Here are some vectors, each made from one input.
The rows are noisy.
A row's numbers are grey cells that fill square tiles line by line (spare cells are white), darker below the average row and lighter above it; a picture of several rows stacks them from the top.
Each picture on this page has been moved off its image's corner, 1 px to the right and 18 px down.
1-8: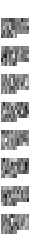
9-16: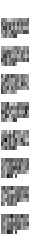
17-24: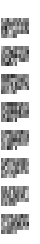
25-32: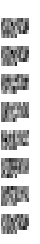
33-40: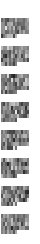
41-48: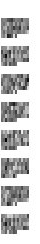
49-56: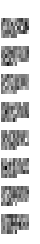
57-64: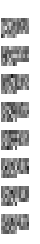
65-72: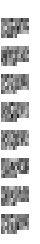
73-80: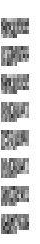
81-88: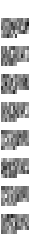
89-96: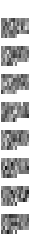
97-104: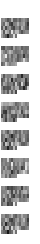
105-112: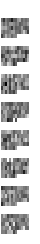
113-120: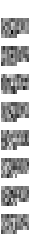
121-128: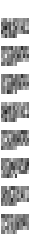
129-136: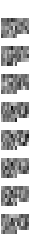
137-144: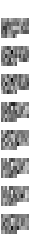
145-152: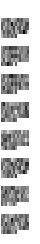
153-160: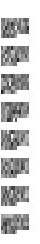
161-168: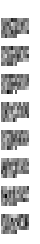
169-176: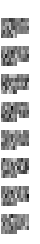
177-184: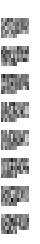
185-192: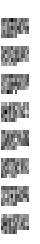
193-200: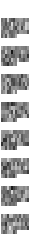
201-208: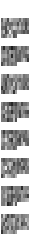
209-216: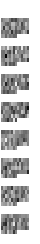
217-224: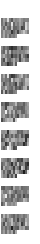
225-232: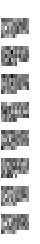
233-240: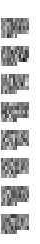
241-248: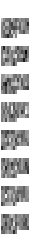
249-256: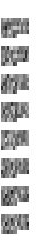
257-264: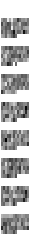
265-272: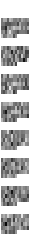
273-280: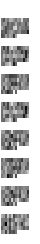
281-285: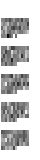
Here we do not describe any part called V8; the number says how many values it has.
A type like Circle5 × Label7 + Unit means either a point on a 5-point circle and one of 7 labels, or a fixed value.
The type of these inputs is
Line14 × (Line14 + V8).
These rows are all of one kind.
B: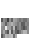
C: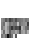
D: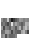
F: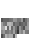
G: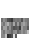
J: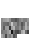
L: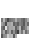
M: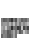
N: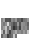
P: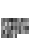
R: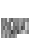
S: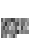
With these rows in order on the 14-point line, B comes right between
F and L.
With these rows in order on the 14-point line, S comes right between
J and L.
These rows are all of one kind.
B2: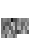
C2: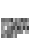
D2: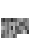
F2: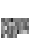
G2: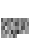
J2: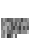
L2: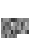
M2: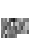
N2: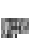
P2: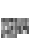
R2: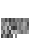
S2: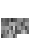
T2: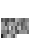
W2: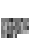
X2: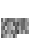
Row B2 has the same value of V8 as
D2, L2, M2 and S2.
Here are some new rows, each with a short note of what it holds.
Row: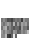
a point on a 14-point line and a value of V8
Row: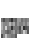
a point on a 14-point line and a value of V8
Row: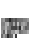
a point on a 14-point line and a value of V8
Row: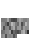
a point on a 14-point line and a value of V8
